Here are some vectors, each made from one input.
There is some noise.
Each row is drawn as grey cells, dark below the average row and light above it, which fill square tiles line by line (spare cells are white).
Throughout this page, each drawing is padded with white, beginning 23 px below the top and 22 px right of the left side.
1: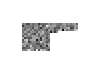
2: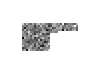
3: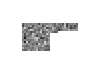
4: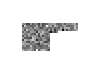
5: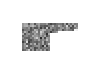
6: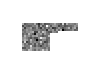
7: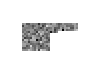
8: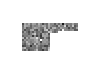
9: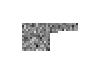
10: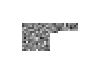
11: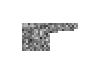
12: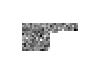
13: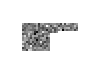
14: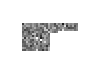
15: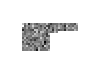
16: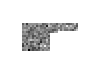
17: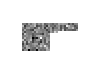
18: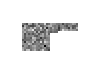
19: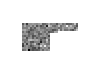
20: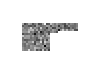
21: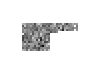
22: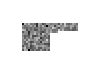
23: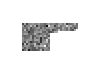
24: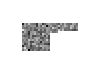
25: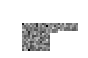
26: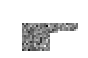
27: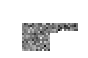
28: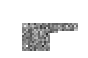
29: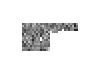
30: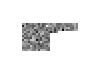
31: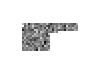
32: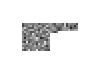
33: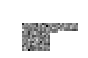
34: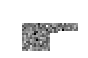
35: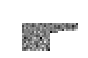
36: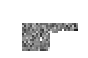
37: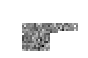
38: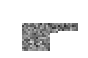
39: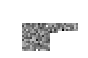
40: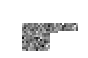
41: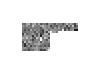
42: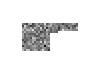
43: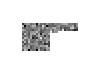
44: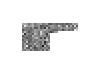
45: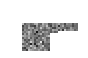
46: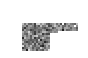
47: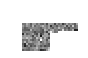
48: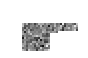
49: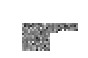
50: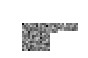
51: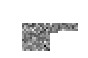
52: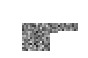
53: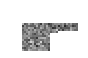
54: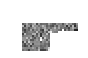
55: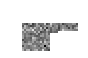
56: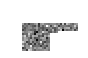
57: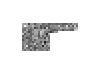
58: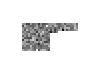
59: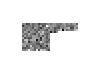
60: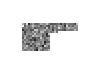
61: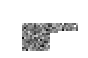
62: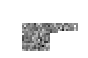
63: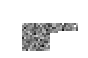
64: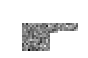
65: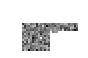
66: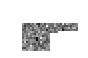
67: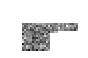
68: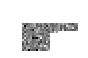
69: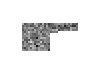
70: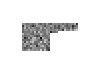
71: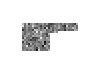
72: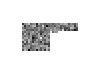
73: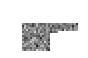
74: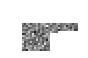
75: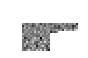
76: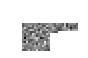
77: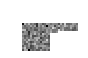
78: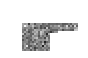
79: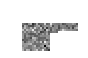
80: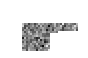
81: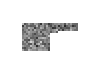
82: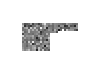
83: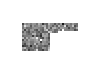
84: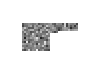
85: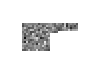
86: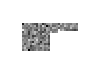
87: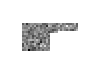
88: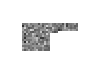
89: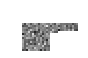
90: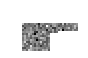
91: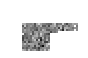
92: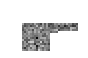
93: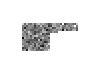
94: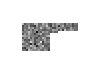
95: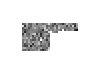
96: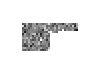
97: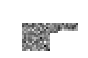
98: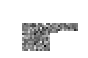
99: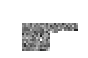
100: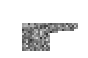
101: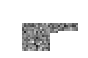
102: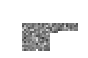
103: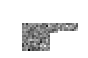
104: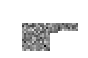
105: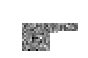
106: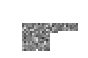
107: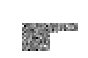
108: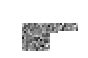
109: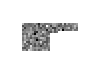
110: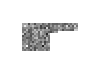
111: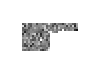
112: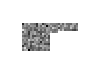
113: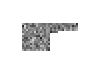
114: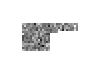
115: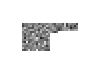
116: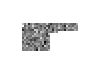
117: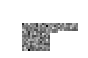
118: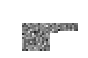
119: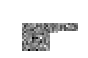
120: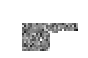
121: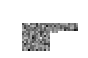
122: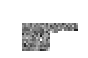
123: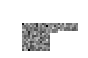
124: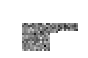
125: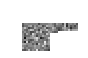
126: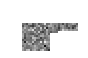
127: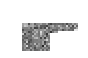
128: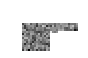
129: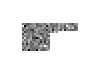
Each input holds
a point on a 9-point circle, together with either a point on a 7-point line, or a point on an 8-point line.
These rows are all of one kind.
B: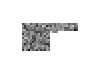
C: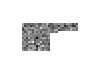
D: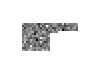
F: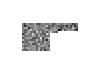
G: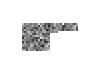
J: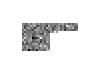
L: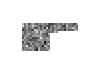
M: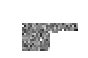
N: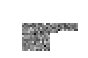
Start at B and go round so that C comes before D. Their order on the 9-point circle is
B, M, F, N, C, D, G, L, J.
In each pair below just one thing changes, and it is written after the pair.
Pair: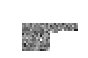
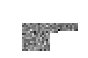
the place on the 9-point circle
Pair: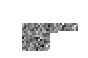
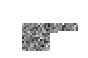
the place on the 8-point line
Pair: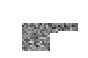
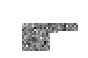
the place on the 9-point circle
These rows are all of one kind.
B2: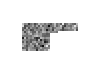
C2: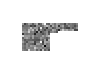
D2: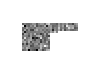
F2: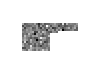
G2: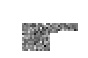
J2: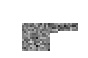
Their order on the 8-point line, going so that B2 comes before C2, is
D2, B2, J2, F2, C2, G2.
